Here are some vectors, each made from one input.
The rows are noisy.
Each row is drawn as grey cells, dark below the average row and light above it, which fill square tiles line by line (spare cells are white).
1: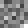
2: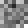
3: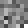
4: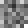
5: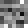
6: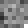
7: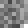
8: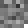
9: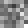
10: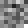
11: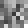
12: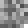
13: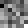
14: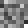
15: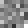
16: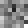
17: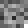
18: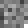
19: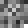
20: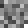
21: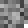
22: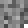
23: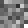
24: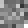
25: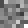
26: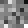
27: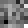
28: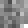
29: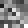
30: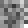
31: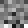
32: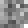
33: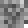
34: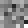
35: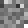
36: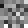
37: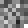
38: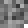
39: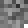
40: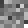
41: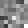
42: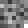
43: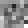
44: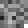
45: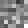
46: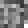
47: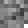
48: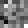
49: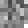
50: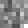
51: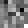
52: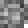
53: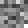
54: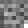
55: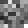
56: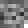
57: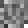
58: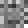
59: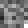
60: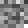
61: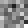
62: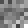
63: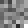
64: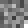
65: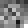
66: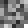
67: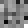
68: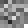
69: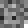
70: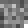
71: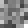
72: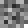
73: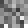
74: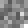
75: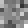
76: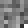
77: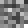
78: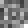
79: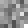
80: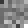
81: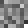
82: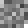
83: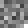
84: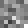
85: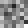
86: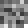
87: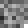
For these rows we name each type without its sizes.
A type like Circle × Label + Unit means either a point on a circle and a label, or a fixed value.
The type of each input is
Bool × Bool × Bool × Bool + Label × Label.
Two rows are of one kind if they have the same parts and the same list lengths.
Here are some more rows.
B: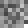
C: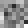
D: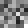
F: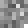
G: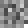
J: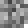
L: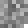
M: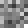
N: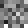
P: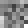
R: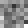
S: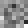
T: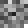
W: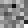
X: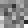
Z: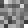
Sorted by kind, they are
B, C, F, G, J, L, M, P, R, S, W, X, Z
D, N, T

